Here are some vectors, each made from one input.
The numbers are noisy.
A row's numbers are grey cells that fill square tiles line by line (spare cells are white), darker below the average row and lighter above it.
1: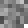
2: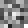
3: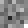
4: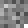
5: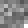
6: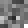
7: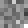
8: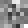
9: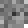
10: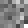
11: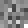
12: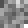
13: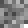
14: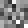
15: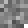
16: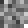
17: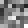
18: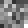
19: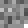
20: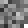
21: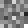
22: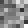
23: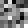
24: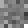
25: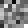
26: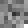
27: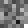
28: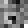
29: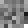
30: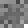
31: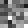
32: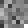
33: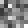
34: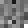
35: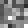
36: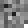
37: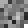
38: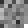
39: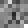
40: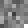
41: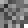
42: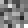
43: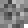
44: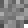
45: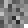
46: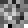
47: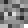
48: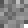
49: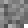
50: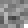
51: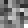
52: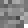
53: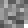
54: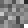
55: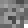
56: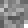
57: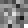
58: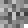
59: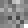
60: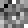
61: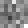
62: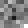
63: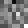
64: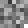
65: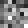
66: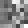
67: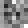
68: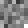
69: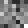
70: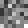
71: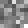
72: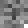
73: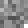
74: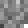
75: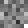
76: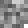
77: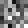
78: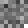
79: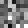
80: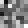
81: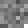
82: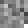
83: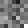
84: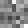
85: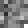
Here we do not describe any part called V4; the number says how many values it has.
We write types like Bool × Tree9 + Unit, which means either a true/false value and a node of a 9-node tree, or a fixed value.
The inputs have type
(Bool × Bool × Bool + Unit) × V4 + Line5.
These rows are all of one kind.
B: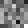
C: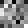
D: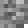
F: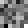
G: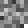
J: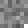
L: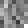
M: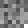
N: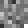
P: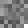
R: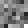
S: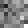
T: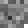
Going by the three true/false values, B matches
C, J, L and M.
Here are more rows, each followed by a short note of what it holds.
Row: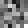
a point on a 5-point line
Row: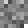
three true/false values and a value of V4
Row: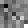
three true/false values and a value of V4
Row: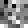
a point on a 5-point line
